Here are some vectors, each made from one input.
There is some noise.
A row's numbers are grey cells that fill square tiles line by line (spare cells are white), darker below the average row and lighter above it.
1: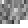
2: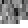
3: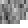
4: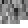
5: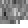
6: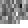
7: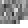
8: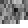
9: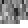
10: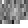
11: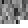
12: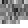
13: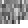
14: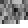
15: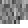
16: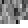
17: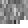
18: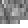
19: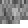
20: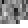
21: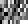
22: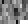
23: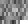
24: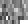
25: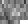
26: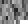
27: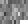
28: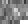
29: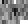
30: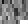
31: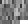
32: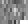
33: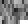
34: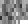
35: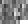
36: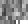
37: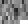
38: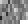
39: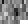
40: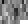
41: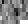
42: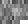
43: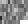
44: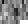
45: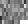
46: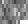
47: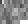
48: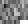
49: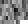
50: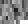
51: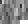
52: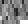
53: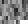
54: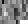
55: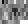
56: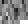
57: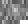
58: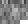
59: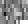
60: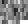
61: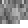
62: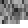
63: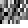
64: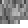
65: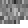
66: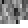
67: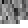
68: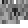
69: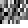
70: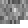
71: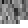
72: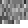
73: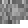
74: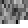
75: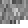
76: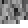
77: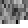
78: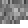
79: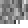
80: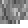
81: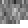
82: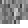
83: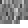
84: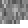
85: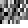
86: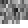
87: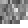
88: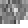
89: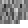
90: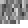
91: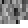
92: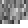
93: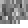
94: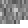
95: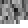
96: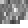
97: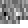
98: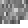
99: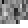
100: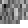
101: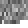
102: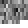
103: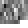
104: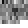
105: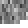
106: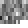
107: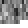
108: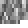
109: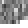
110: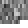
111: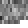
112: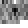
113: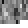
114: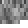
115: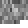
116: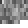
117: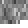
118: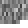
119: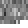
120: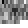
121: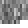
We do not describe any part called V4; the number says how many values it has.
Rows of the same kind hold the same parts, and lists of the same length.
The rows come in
3 kinds.
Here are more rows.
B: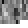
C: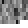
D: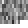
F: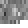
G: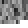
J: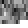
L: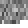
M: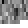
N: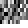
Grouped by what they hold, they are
B, C, G, J, M
D, F, L
N

